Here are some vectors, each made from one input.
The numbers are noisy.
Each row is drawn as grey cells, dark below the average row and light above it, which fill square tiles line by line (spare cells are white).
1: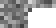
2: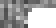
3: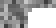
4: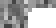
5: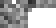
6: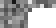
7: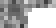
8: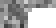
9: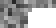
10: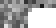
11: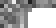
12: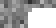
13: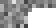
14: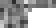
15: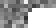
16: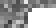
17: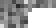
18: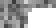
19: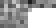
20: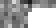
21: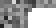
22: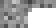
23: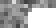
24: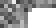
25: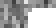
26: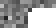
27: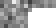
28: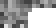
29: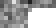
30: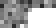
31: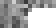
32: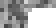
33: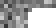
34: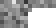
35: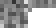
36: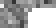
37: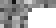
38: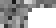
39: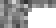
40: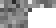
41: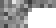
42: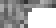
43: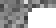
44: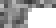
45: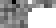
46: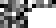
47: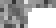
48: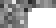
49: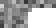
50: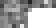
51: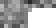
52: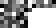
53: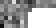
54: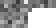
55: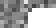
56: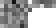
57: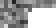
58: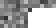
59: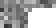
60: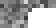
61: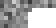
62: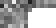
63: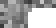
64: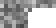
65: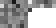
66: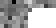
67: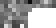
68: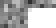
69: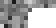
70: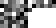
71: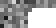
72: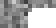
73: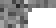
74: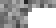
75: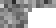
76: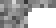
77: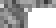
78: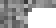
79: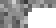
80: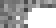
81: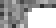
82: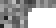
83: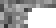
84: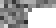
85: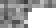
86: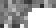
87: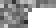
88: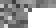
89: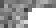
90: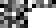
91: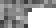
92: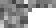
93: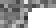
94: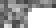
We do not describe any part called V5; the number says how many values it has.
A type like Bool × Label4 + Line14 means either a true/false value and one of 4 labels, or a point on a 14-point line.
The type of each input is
List2(Bool × V5).
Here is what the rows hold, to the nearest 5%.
All of them are lists of up to two items, each a true/false value and a value of V5: about 5% are empty, 45% hold one and 50% two.
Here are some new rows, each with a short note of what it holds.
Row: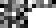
the empty list
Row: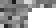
a list of one item
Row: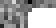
a list of two items
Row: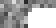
a list of two items
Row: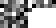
the empty list
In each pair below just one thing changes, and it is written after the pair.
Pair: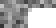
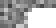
the true/false value in item 1 of the list
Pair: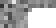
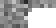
the true/false value in item 1 of the list
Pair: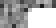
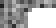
the value of V5 in item 2 of the list
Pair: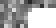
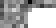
the true/false value in item 1 of the list
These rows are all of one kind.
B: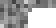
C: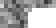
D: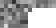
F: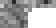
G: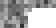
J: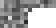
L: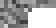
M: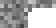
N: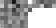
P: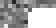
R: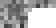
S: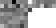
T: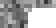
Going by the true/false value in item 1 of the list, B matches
G and R.
